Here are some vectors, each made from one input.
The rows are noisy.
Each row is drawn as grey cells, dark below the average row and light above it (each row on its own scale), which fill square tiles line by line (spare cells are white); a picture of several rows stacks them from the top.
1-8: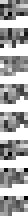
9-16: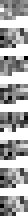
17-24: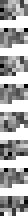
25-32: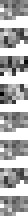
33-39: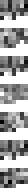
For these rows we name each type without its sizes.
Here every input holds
a label.
